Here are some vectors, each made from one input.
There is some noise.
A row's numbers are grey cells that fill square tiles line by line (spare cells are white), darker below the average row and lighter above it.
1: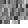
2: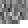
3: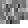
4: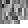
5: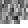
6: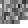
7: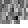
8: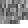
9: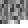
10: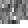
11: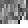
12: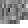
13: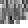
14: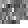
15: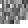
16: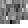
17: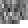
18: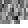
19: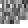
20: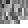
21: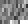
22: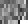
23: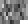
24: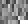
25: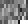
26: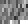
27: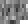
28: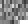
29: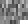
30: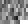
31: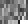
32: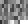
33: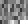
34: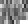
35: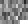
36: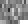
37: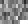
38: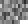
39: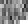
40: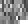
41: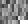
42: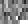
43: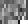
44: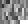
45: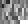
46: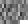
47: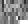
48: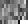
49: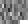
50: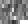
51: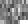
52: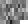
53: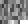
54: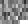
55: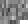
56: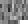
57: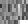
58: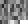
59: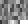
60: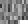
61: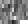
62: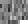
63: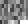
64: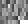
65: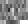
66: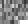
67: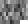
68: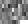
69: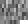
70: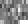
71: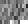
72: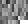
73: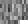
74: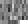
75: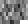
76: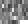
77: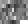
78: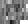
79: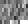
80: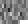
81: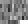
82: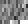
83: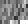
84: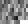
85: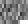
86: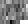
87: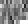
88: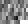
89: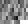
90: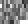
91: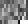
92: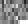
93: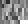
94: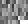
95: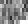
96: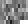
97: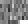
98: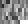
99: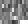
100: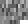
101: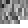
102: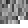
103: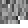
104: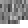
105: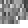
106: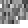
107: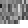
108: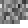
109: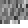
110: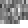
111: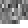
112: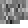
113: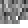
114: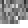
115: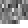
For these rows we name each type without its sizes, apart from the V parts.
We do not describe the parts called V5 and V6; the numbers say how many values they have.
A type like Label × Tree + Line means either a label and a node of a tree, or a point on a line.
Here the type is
Line × (Line + V5) + V6.
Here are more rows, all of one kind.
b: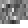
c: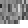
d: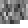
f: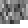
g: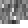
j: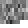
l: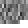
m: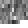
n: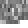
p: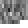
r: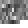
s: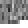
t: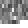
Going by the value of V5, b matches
g, m, r and t.
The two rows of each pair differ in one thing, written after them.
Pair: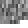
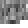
the place on the line
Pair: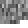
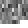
the value of V5
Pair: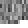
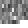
the value of V5
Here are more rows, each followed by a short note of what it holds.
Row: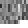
a point on a line and a value of V5
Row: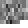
a point on a line and a value of V5
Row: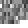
a point on each of two lines
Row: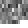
a point on a line and a value of V5
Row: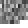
a point on each of two lines
